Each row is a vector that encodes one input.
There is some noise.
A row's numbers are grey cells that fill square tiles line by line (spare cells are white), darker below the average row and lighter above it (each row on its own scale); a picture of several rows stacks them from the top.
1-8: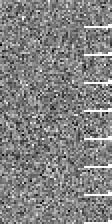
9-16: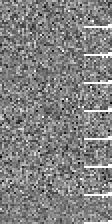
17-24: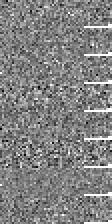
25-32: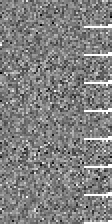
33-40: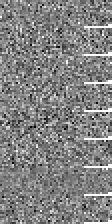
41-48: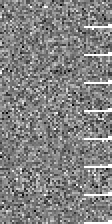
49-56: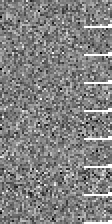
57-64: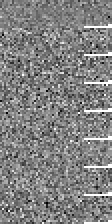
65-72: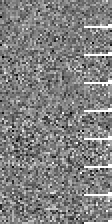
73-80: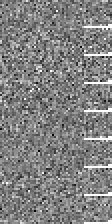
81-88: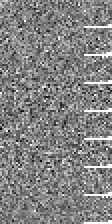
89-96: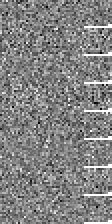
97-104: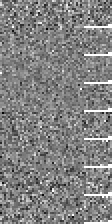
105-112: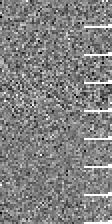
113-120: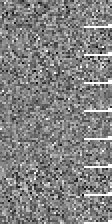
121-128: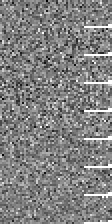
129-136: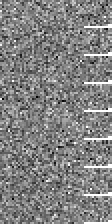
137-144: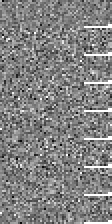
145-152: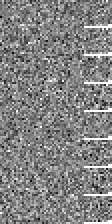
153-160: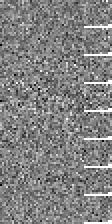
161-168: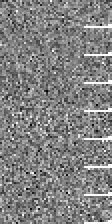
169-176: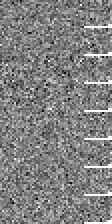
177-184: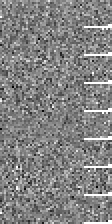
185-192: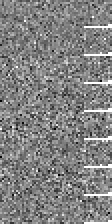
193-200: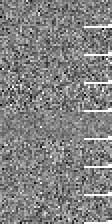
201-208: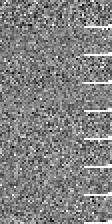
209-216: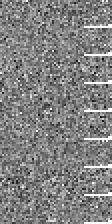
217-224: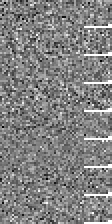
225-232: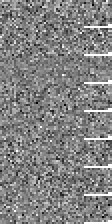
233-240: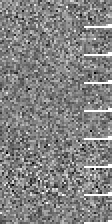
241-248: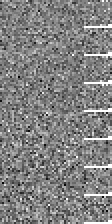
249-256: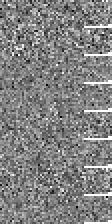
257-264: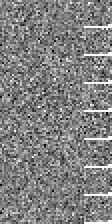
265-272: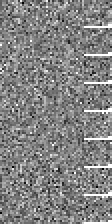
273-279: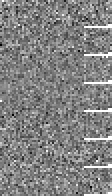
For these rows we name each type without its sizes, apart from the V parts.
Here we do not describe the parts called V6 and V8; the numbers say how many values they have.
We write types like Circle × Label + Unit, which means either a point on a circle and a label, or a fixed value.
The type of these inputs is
List(Line) × V6 × V8.
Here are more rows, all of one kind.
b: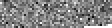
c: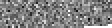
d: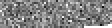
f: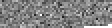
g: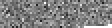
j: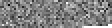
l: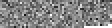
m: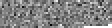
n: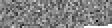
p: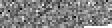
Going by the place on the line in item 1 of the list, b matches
c and d.
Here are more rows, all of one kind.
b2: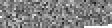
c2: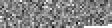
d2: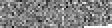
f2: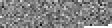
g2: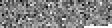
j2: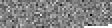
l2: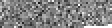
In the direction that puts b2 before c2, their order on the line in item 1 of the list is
g2, d2, l2, b2, c2, f2, j2.
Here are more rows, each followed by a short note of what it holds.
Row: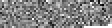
a value of V6 and a value of V8, together with a list of three items
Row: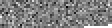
a value of V6 and a value of V8, together with a list of three items
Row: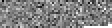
a value of V6 and a value of V8, together with a list of three items
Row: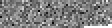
a value of V6 and a value of V8, together with the empty list
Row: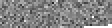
a value of V6 and a value of V8, together with a list of two items
